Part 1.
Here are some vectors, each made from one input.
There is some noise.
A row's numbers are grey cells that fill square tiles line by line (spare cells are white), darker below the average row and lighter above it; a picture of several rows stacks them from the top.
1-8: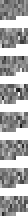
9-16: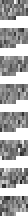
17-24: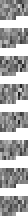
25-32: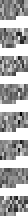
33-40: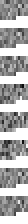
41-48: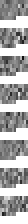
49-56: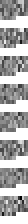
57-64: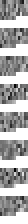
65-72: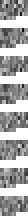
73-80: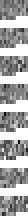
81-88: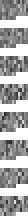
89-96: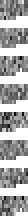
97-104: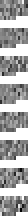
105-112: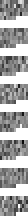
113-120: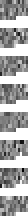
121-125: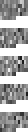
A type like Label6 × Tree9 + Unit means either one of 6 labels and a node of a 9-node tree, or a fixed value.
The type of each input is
Bool × Line11 + Line5.
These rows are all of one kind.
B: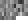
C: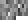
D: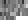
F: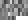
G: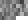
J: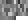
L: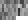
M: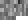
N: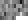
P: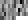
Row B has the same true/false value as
M and N.
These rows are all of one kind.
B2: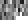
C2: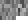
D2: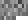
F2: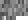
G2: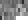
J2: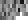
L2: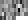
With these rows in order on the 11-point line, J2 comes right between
C2 and G2.
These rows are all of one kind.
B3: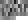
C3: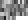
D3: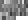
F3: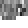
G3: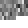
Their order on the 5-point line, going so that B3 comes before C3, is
G3, B3, D3, F3, C3.
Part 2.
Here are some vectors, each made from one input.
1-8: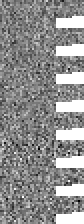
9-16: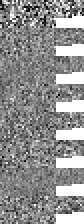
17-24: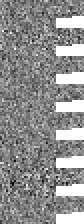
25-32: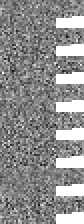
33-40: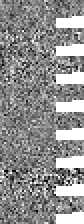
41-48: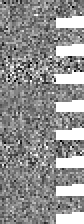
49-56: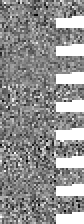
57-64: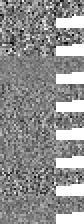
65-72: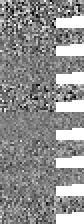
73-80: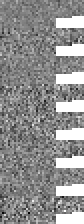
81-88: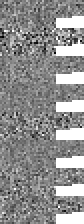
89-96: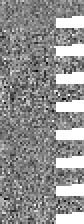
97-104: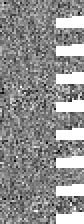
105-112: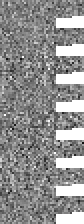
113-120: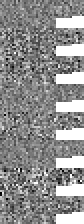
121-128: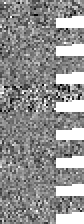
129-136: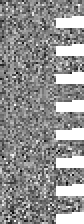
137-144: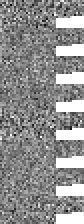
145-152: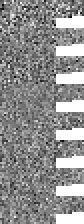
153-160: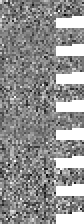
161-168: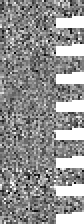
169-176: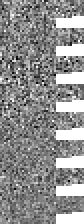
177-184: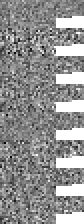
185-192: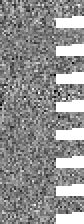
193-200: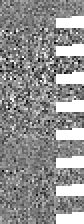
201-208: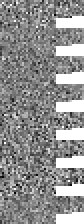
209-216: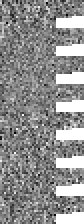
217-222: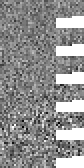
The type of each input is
Circle9 + Label8 × Line9.
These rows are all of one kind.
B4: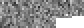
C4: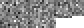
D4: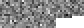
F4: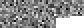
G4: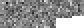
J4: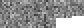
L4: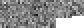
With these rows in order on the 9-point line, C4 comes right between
G4 and J4.
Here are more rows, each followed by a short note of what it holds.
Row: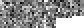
one of 8 labels and a point on a 9-point line
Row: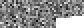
one of 8 labels and a point on a 9-point line
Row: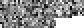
a point on a 9-point circle
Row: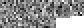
one of 8 labels and a point on a 9-point line
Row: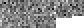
a point on a 9-point circle
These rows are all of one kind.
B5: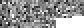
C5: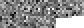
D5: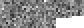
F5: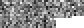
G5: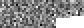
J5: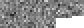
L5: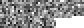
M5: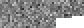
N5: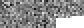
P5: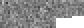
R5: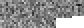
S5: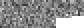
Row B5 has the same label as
C5, M5 and P5.
